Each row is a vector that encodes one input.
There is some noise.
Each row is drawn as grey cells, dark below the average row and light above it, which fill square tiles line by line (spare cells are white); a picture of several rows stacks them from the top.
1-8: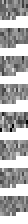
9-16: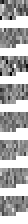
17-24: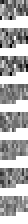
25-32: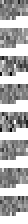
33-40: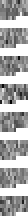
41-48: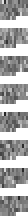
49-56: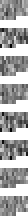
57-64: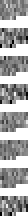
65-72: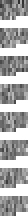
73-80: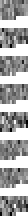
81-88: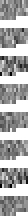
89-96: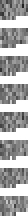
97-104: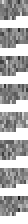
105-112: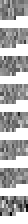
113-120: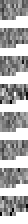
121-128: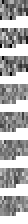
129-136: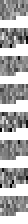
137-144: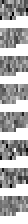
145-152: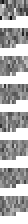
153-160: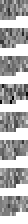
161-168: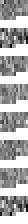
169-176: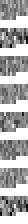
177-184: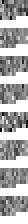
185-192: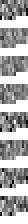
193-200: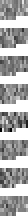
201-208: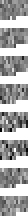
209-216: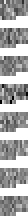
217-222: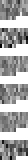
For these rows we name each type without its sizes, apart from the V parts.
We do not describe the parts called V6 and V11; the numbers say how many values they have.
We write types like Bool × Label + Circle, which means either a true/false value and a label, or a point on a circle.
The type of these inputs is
Line × (Line + V11) + V6.
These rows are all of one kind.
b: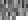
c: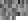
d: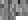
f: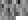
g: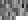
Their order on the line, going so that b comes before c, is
g, b, c, d, f.
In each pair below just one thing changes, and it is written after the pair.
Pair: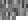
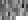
the place on the line
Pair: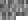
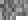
the value of V11
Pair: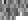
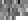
the value of V11
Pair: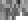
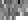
the value of V11
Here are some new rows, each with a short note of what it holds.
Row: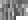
a point on each of two lines
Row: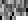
a value of V6
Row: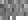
a point on a line and a value of V11
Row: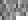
a point on each of two lines
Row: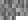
a point on a line and a value of V11
